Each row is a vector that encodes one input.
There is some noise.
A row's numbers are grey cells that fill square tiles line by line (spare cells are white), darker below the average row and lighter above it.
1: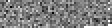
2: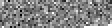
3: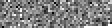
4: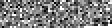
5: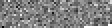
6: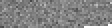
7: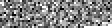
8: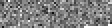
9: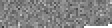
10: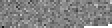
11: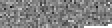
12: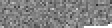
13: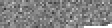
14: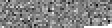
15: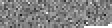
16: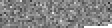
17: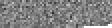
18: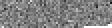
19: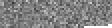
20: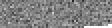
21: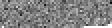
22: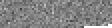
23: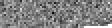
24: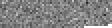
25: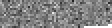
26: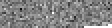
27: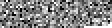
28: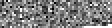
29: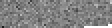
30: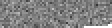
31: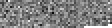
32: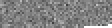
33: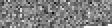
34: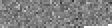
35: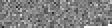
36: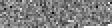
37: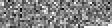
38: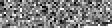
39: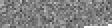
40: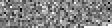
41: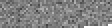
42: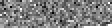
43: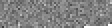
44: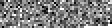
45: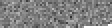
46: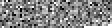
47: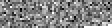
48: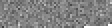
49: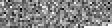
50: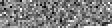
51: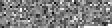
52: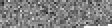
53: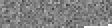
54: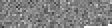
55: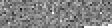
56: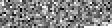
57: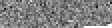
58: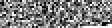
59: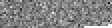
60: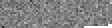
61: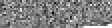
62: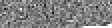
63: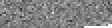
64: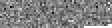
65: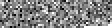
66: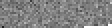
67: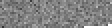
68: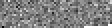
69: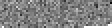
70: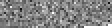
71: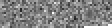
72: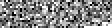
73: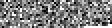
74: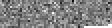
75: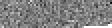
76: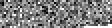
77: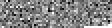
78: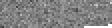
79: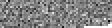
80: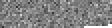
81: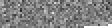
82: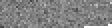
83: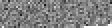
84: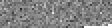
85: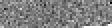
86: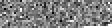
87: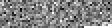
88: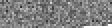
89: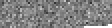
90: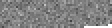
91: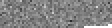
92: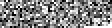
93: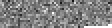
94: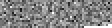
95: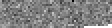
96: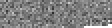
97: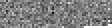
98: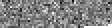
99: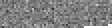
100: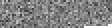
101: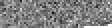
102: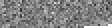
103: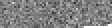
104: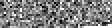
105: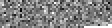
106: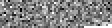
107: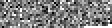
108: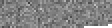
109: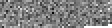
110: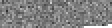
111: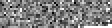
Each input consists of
a point on a 9-point line and three true/false values.
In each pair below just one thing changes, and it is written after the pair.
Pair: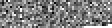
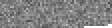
one of the three true/false values
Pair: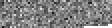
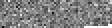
one of the three true/false values
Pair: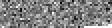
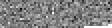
one of the three true/false values
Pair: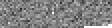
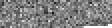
the place on the 9-point line
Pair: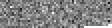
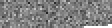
the place on the 9-point line
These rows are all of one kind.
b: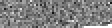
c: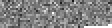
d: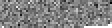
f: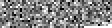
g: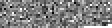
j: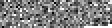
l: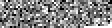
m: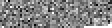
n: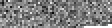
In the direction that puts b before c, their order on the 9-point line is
f, n, d, b, m, l, g, j, c.
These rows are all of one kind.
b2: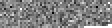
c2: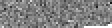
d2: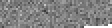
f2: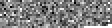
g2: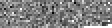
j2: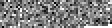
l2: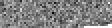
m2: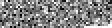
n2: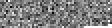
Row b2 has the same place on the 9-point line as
j2 and l2.
